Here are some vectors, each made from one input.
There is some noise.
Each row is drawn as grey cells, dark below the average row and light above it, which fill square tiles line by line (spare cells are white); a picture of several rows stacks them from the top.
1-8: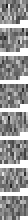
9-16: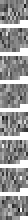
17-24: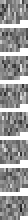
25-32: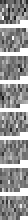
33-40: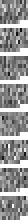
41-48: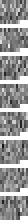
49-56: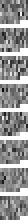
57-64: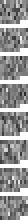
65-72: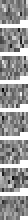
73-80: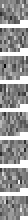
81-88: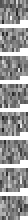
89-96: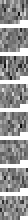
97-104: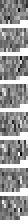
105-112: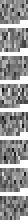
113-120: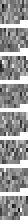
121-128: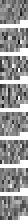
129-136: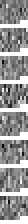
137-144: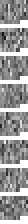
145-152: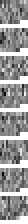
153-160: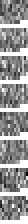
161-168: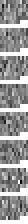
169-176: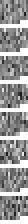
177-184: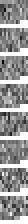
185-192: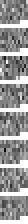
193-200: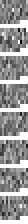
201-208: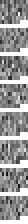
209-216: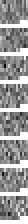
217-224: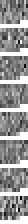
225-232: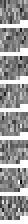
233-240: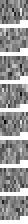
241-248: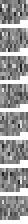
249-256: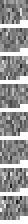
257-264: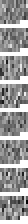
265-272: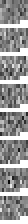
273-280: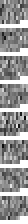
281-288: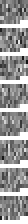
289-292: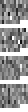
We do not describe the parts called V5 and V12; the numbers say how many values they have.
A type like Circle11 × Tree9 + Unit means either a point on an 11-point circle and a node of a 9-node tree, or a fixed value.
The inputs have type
(Bool × (Circle10 + Unit) + Line4 × V5) × V12.
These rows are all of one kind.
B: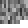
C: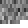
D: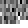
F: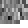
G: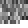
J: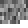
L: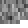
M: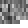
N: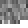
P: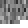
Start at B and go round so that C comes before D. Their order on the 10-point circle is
B, C, P, N, J, L, M, F, G, D.
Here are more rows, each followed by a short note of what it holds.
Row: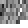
a point on a 4-point line, a value of V5 and a value of V12
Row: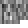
a point on a 4-point line, a value of V5 and a value of V12
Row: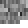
a point on a 10-point circle, a true/false value and a value of V12
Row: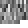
a point on a 4-point line, a value of V5 and a value of V12
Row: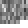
a true/false value and a value of V12
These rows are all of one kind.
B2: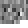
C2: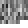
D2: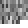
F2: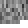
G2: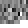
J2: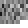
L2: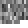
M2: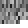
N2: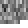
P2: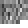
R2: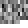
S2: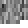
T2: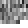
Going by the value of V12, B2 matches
D2, G2, P2 and R2.
